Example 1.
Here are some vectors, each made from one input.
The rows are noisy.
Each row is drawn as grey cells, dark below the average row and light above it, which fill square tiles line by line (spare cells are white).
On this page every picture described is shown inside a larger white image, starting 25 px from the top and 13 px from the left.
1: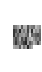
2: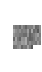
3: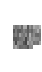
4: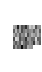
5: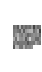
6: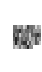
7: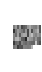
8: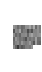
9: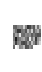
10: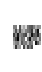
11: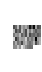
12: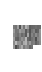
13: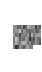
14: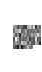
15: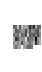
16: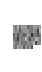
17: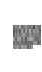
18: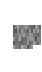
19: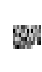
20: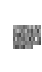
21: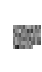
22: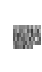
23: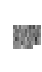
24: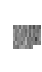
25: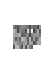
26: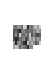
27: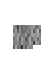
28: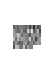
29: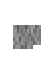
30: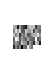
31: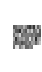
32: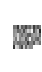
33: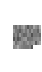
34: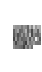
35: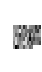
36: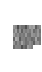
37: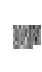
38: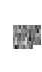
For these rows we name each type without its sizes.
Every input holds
a point on a line.
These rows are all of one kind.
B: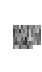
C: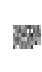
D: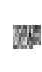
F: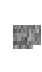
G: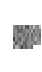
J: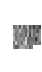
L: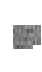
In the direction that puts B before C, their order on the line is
B, F, J, L, D, G, C.
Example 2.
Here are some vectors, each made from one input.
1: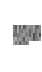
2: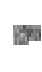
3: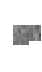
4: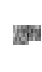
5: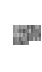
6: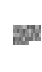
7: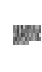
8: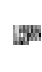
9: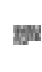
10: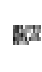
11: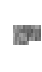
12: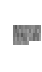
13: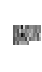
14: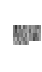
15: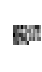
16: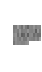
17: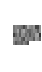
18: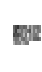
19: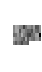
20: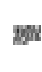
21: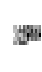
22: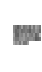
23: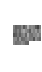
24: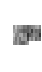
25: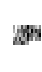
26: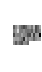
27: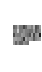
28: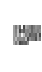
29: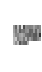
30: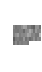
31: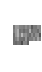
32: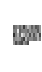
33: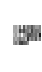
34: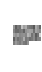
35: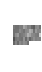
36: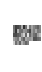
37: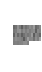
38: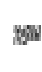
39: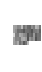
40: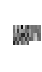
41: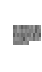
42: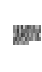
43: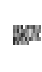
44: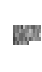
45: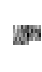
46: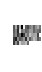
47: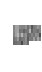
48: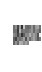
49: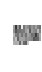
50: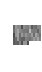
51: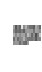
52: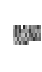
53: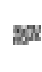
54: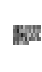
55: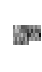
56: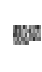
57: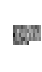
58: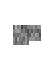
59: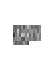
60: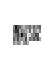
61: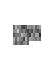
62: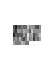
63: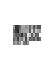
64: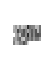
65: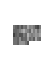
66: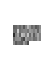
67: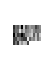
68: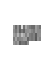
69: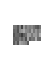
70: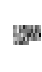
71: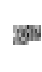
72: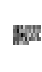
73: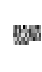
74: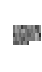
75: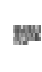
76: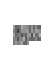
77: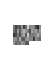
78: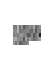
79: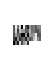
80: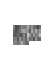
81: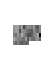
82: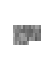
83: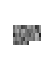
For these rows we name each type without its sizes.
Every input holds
a label.
